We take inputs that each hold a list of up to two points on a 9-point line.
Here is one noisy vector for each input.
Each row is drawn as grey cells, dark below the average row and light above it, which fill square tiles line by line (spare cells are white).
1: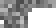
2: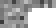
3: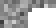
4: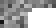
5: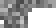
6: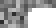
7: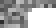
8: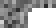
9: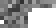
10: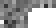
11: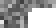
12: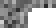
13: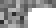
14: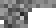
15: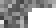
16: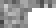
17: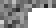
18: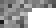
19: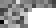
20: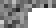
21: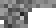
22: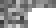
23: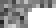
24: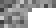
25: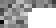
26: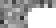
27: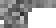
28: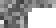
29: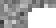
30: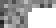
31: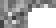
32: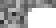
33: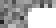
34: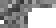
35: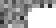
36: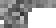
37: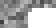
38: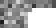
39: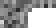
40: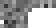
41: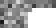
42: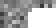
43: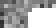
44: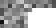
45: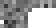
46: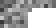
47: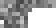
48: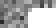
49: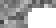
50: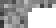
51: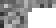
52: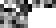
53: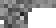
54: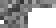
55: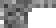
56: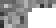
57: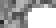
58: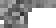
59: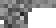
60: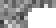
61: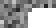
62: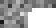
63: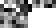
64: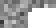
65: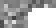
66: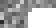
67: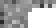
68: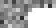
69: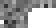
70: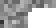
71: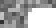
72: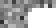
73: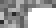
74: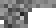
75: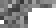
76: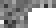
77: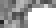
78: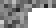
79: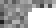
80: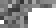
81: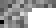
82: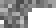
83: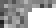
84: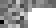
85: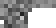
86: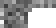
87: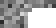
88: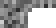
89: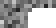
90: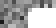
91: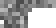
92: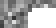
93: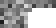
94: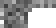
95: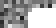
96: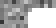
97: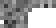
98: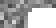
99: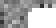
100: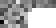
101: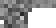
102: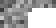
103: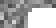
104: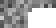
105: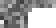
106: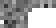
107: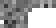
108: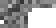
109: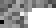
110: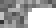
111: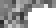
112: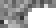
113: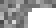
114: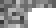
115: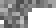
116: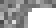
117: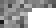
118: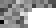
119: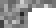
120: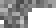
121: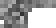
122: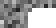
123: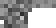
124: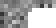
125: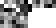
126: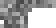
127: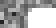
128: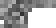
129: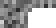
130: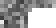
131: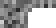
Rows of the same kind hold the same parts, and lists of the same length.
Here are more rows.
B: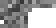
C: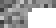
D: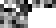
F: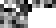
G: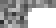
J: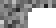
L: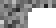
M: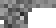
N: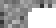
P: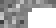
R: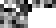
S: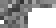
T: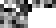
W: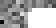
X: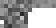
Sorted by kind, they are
B, J, L, M, S, X
C, G, N, P, W
D, F, R, T

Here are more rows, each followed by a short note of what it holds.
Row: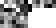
the empty list
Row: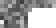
a list of one item
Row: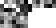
the empty list
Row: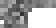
a list of one item
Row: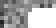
a list of two items
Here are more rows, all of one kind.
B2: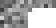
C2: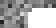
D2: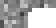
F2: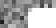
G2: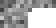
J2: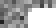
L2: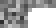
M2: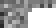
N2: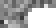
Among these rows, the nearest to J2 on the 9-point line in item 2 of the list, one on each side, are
B2 and F2.
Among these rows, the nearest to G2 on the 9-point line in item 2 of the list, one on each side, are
B2 and D2.
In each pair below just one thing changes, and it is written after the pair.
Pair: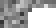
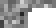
the place on the 9-point line in item 2 of the list
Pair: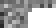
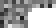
the place on the 9-point line in item 2 of the list
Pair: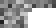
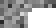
the place on the 9-point line in item 1 of the list
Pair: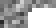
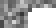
the place on the 9-point line in item 2 of the list
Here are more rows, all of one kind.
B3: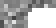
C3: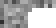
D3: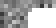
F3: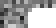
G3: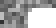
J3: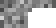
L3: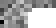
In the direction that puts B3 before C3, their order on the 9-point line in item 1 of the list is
L3, J3, G3, B3, C3, D3, F3.
